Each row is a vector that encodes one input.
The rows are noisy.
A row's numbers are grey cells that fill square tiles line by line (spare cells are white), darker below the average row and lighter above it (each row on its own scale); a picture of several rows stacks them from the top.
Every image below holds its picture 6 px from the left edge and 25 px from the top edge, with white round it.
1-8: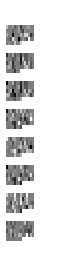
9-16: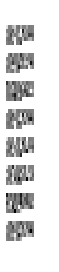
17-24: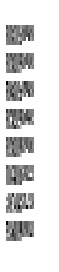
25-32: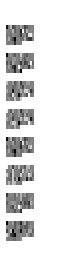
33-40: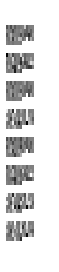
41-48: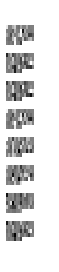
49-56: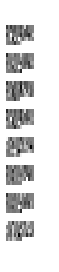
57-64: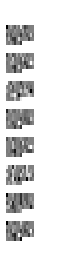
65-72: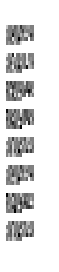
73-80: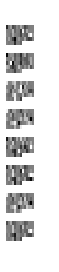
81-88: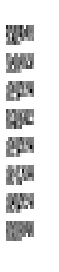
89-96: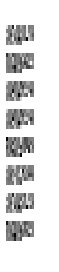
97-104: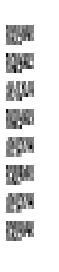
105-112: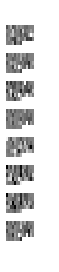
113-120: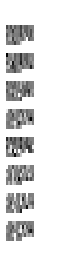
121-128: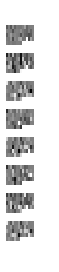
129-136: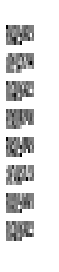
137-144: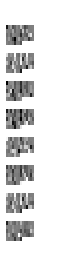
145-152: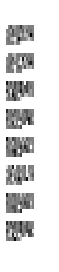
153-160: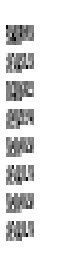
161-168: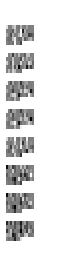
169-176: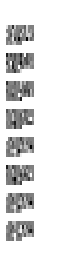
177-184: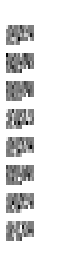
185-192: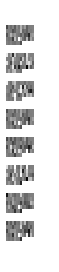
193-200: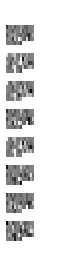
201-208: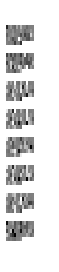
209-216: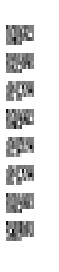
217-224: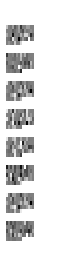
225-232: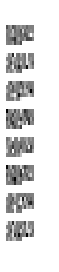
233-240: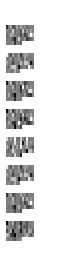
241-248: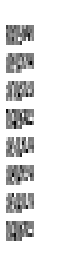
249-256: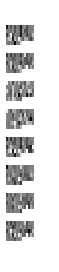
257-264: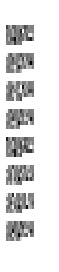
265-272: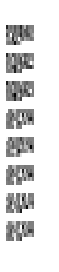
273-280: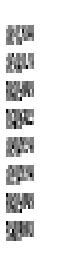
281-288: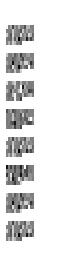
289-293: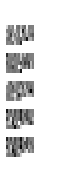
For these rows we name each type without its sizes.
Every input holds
a list of points on a line.
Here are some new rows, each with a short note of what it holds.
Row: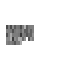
a list of two items
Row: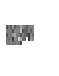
a list of two items
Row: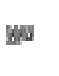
the empty list
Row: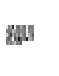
a list of one item
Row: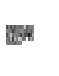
a list of two items
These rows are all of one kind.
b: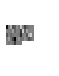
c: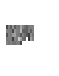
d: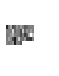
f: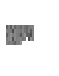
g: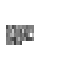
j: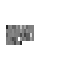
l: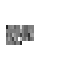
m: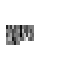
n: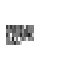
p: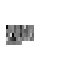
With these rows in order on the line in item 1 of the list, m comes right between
n and p.
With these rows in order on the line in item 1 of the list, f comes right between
c and n.
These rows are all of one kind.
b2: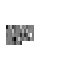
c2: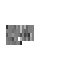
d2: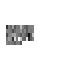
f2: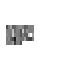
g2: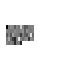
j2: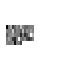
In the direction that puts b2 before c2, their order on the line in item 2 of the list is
g2, f2, b2, c2, j2, d2.
